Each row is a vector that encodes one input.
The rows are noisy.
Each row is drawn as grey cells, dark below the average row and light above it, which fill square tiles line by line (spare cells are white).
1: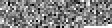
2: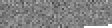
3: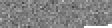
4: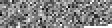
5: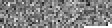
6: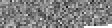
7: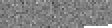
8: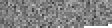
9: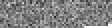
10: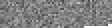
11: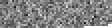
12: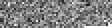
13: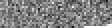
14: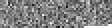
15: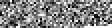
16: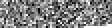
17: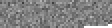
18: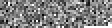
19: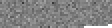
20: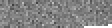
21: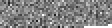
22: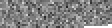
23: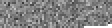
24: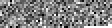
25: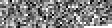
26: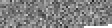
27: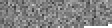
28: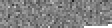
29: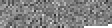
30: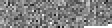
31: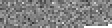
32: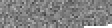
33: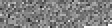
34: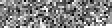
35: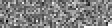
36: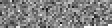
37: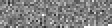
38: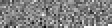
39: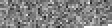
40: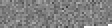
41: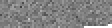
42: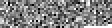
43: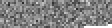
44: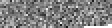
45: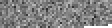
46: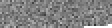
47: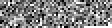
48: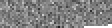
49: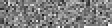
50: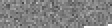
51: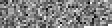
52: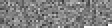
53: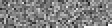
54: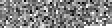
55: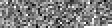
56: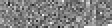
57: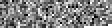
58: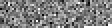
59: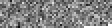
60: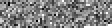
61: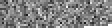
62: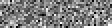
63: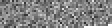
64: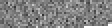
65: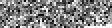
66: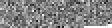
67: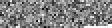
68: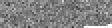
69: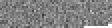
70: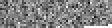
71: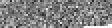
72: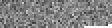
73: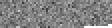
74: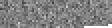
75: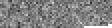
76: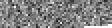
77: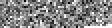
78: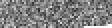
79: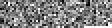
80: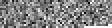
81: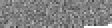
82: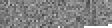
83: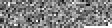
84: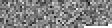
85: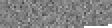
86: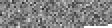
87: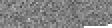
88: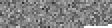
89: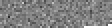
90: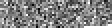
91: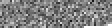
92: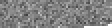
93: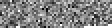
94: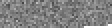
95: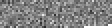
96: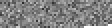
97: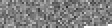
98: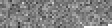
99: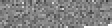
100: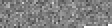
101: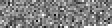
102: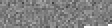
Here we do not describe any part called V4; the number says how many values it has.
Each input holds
a list of up to two items, each one of 5 labels and a value of V4.
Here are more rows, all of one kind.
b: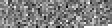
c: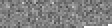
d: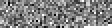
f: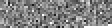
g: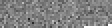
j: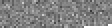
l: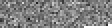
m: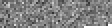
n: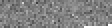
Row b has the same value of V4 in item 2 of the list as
c and n.
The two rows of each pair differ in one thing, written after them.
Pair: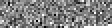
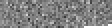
the value of V4 in item 2 of the list
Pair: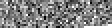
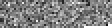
the value of V4 in item 1 of the list
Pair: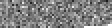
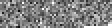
the value of V4 in item 2 of the list
